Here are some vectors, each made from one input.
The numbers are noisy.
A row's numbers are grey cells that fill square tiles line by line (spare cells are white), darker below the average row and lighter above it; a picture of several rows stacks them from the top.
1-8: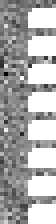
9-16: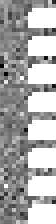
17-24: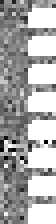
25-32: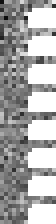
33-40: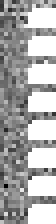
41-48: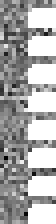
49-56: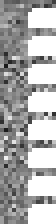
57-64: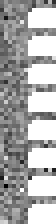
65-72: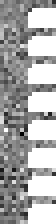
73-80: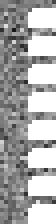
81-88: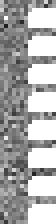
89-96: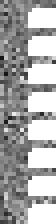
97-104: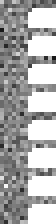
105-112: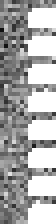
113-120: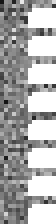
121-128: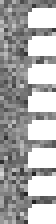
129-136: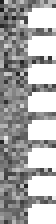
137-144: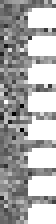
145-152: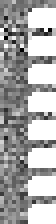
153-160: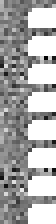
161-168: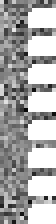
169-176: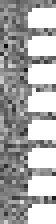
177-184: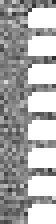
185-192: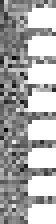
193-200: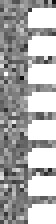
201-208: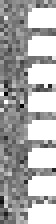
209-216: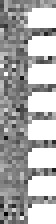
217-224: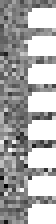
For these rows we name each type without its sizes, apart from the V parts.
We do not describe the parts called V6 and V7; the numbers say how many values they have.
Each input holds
a true/false value, together with either a point on a line, or a value of V6 and a value of V7.
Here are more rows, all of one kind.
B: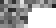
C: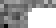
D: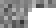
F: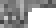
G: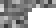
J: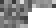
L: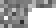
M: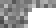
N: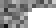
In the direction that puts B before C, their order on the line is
F, B, G, J, C, N, M, L, D.
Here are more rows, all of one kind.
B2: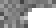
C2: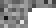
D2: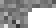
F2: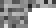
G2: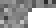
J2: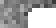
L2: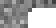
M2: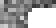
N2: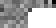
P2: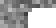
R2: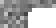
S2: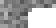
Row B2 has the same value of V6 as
R2 and S2.
